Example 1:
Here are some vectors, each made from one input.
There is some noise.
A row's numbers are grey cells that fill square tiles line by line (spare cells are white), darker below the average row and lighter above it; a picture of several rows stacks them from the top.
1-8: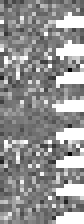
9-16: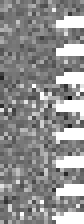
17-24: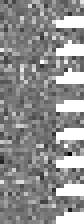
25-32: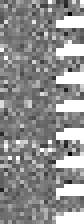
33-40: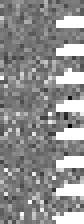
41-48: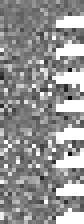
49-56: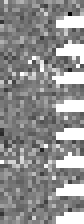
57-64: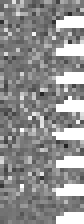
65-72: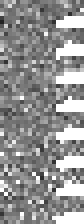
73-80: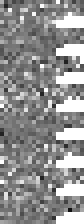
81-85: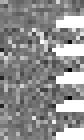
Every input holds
a point on an 11-point line.
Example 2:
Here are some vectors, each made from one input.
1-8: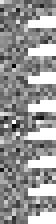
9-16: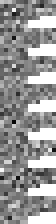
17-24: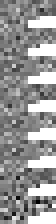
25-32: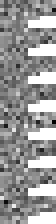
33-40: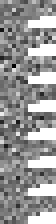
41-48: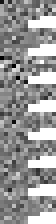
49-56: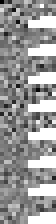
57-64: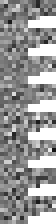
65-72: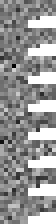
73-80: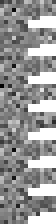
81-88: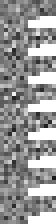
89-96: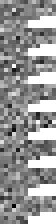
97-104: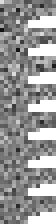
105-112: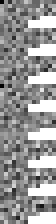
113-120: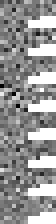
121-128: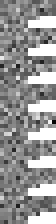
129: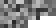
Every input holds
a point on a 9-point line.
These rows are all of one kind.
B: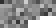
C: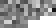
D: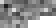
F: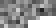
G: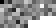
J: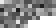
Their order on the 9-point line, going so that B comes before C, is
G, B, F, D, C, J.
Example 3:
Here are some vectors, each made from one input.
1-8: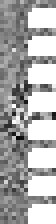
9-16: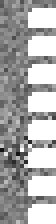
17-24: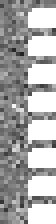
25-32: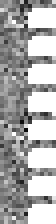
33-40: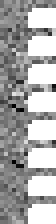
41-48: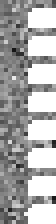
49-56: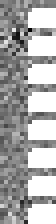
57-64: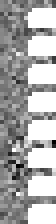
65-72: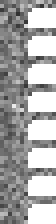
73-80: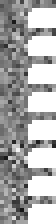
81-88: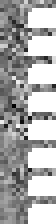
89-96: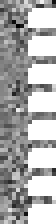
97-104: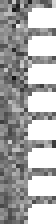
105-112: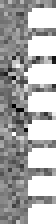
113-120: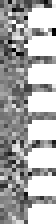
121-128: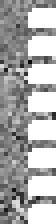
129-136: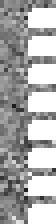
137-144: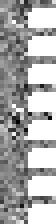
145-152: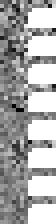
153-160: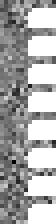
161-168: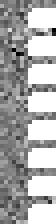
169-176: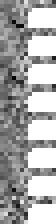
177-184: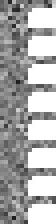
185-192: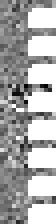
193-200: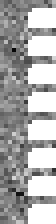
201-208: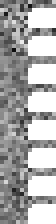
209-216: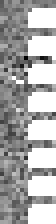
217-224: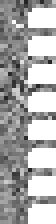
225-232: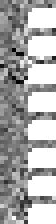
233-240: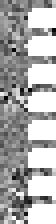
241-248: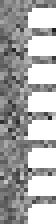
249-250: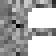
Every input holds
four true/false values.
